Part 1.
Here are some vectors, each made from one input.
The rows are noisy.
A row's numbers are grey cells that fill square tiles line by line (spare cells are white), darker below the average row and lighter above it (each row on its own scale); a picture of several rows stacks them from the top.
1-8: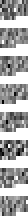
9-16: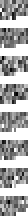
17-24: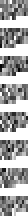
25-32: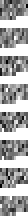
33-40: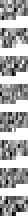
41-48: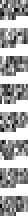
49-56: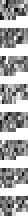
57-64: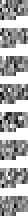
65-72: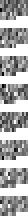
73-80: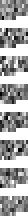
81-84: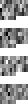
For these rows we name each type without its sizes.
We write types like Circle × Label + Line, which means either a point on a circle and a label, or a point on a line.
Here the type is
Bool × Bool × Bool × Bool × Label + Unit.
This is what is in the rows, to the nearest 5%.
About 5% of them hold a fixed value. The rest hold a label and four true/false values.
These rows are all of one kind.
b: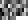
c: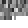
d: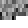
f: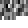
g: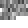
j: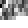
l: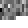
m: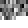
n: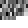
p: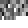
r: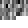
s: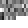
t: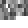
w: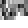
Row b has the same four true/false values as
l, p and w.
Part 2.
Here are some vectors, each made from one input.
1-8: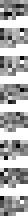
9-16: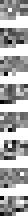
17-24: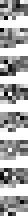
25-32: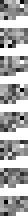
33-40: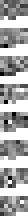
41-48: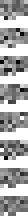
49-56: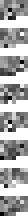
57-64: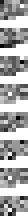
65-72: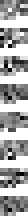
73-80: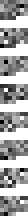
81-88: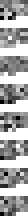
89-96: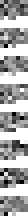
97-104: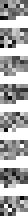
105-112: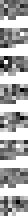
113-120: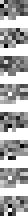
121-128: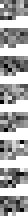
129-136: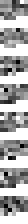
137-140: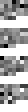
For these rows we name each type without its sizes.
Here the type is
List(Line).
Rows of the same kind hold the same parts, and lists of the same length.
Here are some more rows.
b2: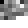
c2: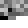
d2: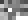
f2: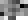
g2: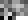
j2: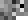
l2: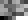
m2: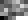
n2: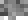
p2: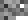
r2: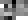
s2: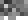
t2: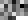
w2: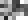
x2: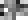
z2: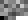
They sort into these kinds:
b2, c2, j2, l2, m2, p2, r2, t2, w2, z2
d2
f2, g2, n2, s2, x2

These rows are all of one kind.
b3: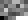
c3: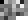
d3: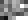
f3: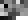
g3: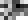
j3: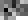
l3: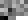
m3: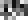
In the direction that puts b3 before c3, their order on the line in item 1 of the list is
j3, m3, g3, l3, f3, b3, d3, c3.
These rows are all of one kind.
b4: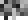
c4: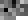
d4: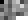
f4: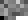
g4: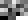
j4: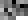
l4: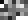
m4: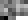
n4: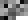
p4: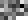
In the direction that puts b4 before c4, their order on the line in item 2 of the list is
b4, c4, j4, l4, n4, f4, g4, d4, p4, m4.
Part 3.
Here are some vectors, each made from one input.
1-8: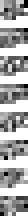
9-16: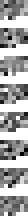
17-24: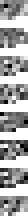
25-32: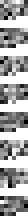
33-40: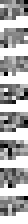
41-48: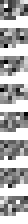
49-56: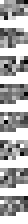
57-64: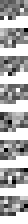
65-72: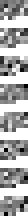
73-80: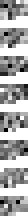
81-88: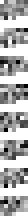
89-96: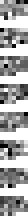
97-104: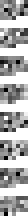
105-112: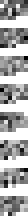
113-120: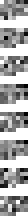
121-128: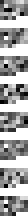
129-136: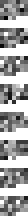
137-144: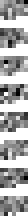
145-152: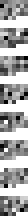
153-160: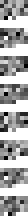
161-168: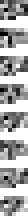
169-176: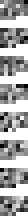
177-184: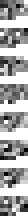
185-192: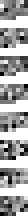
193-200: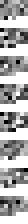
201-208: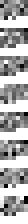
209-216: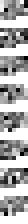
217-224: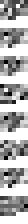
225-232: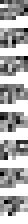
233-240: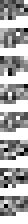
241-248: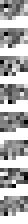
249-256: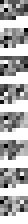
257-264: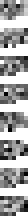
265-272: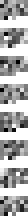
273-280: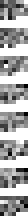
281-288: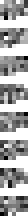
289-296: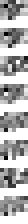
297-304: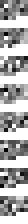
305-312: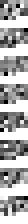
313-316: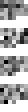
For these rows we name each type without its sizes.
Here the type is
Bool × (Circle + Unit).
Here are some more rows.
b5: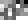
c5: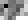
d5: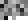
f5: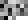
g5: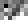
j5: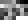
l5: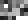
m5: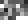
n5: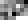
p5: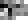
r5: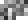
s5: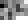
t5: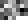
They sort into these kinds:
b5, c5, d5, f5, g5, j5, l5, m5, n5, p5, r5
s5, t5

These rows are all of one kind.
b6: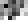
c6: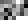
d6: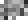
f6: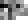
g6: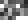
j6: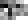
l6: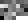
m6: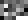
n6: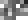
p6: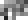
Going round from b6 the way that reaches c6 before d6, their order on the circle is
b6, g6, l6, m6, f6, j6, c6, d6, p6, n6.
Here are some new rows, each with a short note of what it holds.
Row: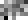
a point on a circle and a true/false value
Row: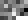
a point on a circle and a true/false value
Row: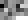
a true/false value
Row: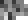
a true/false value
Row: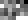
a point on a circle and a true/false value
